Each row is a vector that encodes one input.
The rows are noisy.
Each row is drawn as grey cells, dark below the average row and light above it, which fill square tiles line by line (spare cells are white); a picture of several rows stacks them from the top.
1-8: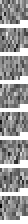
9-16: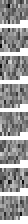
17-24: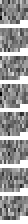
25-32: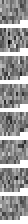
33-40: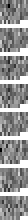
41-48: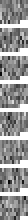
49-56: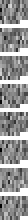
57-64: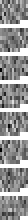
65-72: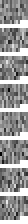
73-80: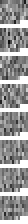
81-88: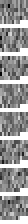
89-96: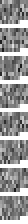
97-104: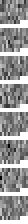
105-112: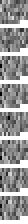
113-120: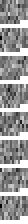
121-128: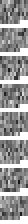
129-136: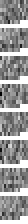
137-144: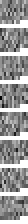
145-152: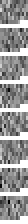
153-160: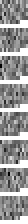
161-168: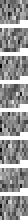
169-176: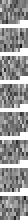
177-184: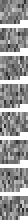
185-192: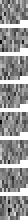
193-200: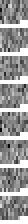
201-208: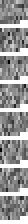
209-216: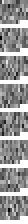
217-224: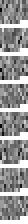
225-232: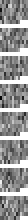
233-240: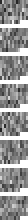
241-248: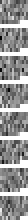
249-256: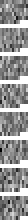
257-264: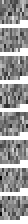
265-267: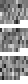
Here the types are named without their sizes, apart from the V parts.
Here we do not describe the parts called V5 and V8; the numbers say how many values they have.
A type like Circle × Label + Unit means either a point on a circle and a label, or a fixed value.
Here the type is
Line × (Line + V8) + V5.
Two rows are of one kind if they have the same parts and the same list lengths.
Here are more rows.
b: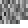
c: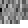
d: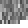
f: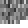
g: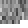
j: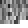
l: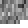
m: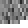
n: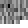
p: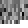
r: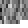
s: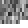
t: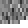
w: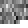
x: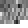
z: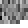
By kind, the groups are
b, c, r, z
d, g, l, m, t, w
f, j, n, p, s, x

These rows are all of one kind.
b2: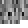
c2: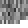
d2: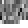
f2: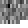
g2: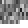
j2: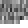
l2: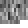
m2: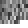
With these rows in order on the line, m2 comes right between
b2 and l2.
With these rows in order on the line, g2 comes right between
b2 and d2.
